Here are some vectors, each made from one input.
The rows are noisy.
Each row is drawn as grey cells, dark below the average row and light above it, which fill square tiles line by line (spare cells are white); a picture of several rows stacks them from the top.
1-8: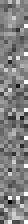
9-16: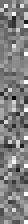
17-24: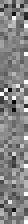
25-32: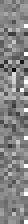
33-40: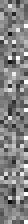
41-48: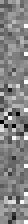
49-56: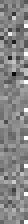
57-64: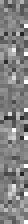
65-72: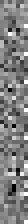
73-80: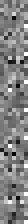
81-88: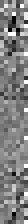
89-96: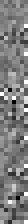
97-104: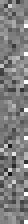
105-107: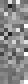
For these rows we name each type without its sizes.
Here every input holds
a point on each of two lines, together with either a fixed value, or four true/false values.
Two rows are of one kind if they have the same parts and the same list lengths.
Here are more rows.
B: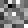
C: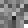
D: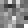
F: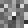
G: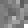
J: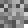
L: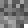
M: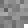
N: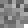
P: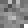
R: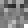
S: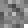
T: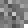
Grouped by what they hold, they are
B, D, G, L, M, P, R, S, T
C, F, J, N

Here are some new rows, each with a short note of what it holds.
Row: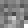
a point on each of two lines
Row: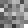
a point on each of two lines
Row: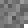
a point on each of two lines and four true/false values
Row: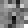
a point on each of two lines and four true/false values
